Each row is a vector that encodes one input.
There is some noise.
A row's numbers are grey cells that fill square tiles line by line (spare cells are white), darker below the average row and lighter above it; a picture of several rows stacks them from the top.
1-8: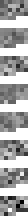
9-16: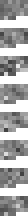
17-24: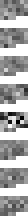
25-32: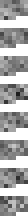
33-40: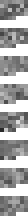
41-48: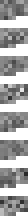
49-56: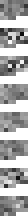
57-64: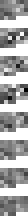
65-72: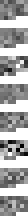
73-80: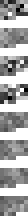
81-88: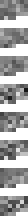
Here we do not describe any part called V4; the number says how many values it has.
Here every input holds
either one of 5 labels and a true/false value, or a point on a 5-point line and a value of V4.
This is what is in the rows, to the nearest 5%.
About 50% of them hold one of 5 labels and a true/false value. The rest hold a point on a 5-point line and a value of V4.
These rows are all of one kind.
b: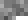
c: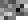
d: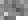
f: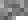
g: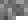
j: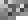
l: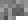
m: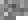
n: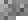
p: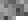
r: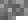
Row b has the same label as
f, g, p and r.
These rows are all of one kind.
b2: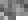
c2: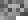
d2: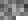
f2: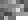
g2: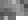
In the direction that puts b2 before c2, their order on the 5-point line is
b2, c2, g2, f2, d2.
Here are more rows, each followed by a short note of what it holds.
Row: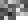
a point on a 5-point line and a value of V4
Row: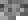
a point on a 5-point line and a value of V4
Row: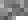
one of 5 labels and a true/false value
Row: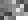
a point on a 5-point line and a value of V4
